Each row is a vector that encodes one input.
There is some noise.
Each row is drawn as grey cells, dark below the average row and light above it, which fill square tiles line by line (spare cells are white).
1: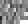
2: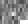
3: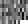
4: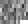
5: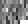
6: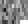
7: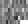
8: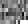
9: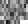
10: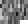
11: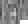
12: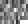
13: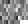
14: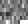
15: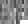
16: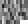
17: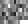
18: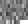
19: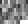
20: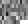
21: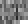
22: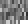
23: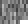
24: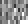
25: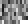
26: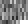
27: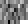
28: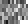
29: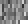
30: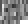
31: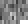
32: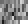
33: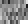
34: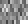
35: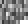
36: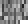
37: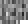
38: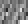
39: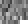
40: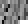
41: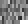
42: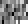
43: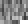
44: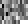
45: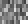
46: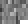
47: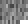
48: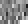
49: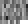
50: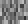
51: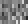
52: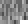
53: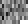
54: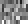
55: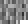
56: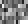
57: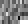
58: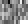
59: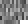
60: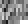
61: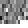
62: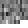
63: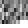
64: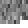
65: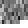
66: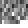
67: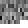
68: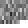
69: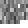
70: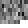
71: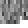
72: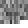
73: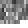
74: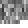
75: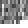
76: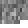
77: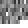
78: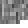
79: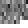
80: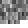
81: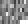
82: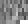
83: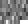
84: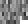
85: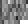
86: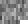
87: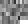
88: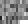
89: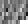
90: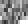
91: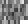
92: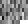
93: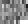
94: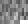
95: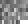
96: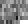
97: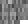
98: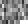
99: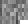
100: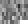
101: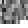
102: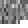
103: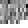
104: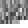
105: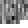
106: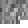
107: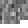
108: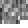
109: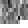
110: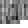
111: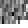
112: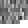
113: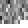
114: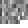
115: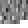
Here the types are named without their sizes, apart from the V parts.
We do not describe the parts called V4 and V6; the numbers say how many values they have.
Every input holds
a label, together with either a label and a value of V4, or a value of V6.
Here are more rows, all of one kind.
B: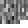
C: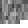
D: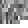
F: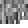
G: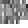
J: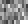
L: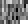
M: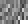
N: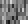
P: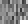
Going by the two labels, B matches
F and N.
